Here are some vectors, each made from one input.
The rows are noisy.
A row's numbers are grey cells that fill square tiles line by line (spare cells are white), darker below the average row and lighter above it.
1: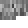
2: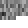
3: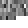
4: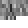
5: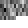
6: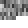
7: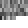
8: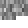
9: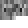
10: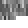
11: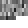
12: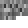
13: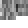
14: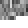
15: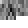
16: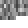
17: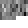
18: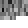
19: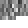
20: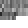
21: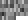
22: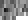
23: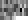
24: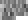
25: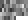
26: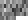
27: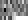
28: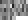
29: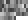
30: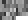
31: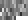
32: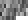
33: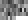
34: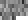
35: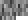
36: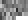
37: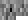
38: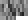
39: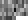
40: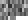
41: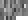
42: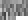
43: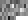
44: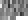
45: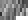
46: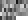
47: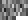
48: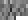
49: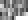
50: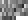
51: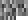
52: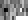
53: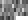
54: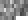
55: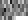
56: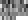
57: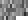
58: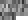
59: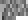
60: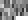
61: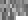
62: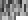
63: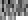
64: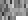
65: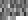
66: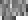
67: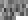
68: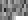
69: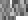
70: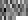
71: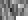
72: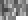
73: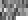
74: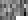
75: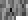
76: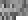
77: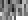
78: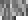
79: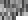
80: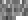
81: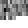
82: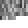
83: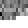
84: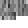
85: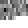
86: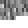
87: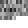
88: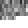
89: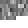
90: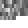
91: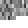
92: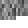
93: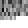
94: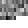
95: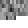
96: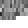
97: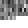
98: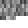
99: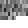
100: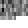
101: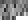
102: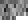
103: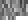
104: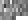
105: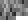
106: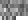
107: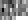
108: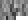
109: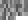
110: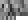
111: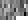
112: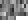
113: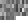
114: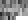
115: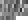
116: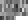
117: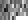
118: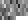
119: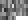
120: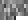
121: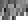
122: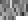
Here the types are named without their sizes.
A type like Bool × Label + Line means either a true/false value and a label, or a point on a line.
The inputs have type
Tree × Tree.
